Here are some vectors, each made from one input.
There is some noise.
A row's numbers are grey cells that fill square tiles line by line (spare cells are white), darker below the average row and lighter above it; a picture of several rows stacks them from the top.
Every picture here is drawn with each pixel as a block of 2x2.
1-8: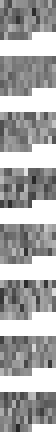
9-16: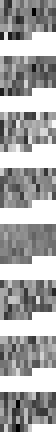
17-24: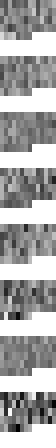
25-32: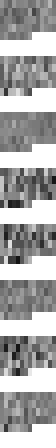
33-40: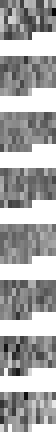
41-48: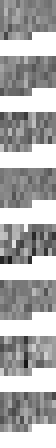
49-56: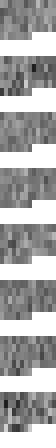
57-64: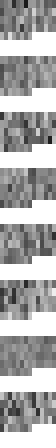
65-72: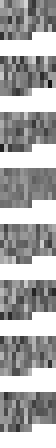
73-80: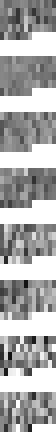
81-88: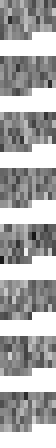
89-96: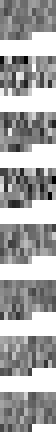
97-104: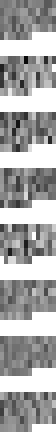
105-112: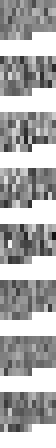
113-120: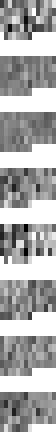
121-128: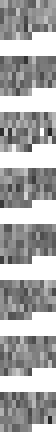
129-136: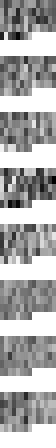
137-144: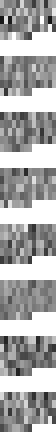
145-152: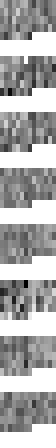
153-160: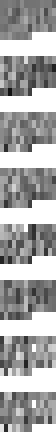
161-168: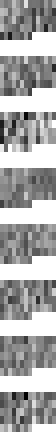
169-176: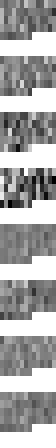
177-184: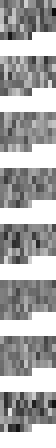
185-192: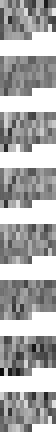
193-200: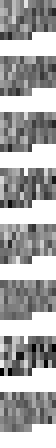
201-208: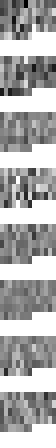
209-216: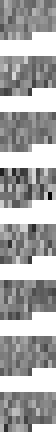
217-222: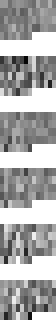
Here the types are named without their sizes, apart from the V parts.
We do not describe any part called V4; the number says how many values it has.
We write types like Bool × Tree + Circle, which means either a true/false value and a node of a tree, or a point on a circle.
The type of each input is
List(Bool × (Line + V4)).
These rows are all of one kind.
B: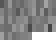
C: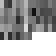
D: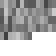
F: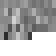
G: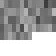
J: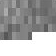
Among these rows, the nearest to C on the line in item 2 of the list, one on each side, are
F and J.
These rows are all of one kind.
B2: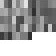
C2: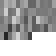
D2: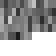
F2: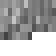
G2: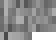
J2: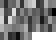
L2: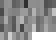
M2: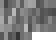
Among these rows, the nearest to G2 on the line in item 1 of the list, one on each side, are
C2 and D2.
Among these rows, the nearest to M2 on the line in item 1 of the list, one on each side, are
F2 and J2.
